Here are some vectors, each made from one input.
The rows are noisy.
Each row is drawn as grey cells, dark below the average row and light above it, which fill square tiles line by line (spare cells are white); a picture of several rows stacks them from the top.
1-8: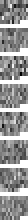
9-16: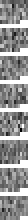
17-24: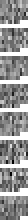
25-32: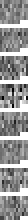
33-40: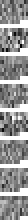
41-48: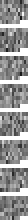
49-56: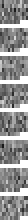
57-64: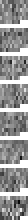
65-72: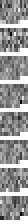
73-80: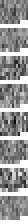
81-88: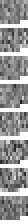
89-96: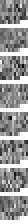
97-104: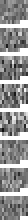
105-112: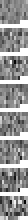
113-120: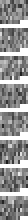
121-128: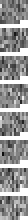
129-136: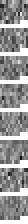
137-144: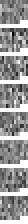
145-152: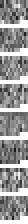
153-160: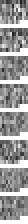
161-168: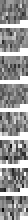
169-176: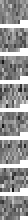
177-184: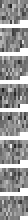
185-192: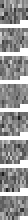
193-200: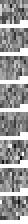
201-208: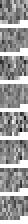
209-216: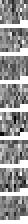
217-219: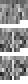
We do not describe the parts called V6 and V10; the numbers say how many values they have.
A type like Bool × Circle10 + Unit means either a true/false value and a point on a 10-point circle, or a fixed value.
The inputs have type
Line4 × (Line4 + V10) × V6.
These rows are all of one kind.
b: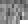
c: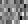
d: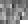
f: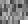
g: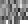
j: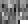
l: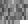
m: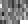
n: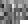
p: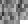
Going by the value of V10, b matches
d, j, l and p.
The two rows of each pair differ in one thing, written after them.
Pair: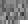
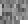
the value of V6
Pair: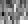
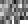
the value of V6
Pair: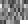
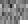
the place on the 4-point line
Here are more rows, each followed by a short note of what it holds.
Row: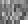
a point on a 4-point line, a value of V6 and a value of V10
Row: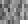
a point on a 4-point line, a value of V6 and a value of V10
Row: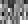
a point on a 4-point line, a value of V6 and a value of V10
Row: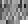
a point on a 4-point line, a value of V6 and a value of V10
